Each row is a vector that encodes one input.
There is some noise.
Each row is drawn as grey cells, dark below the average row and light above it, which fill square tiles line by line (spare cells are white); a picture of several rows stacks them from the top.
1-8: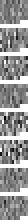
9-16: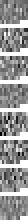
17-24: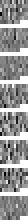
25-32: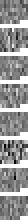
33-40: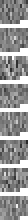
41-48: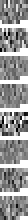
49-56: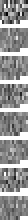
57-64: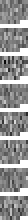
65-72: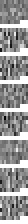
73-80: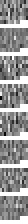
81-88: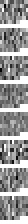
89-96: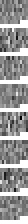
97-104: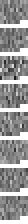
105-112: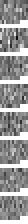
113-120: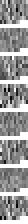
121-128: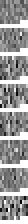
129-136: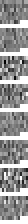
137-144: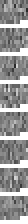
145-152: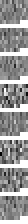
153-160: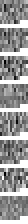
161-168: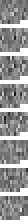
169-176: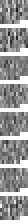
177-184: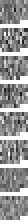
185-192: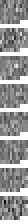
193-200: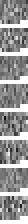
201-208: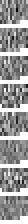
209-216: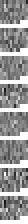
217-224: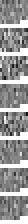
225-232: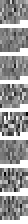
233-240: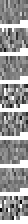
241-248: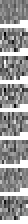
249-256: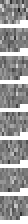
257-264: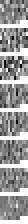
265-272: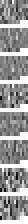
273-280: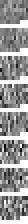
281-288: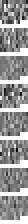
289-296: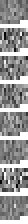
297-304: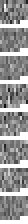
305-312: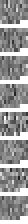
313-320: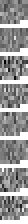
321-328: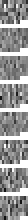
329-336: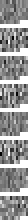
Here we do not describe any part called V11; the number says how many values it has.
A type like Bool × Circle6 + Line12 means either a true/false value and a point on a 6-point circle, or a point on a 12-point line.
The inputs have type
Line12 × V11 + List3(Line9 × Line9).
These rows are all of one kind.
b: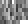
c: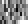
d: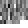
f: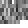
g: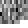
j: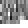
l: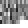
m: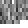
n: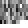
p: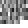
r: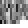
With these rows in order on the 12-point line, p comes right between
d and j.
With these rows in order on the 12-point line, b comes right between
f and m.
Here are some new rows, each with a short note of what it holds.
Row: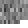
a list of three items
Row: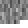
a list of three items
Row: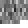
a list of two items
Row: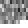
the empty list
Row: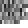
a list of one item
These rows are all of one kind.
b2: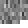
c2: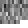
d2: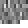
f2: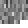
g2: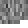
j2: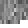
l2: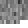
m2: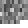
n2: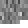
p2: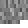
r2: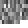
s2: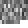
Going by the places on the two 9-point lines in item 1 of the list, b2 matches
d2, m2, n2 and p2.
